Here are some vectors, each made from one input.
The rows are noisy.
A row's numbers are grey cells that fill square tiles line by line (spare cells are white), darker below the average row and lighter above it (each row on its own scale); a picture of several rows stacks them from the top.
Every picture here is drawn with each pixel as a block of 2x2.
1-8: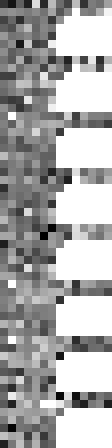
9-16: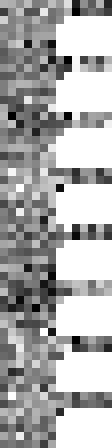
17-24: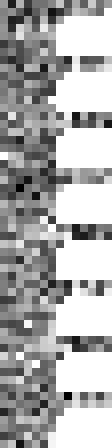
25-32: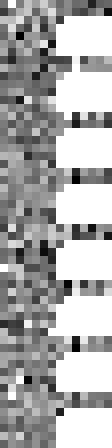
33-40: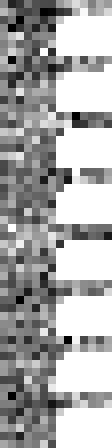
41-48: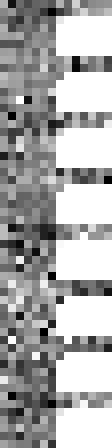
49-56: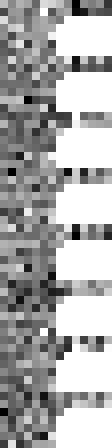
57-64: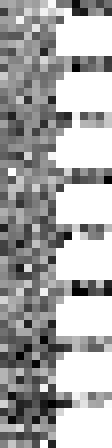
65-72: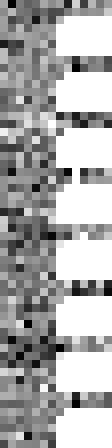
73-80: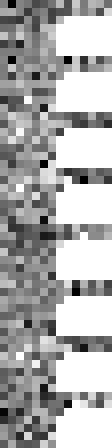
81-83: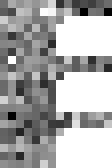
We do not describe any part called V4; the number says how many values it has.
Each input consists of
a true/false value, together with either a point on a 5-point line, or a value of V4.
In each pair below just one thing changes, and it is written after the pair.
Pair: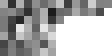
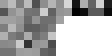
the true/false value
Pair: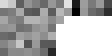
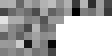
the place on the 5-point line
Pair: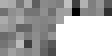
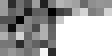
the true/false value
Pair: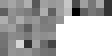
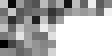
the true/false value
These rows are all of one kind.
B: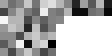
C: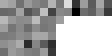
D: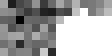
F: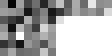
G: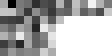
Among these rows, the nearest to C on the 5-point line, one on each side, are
D and F.
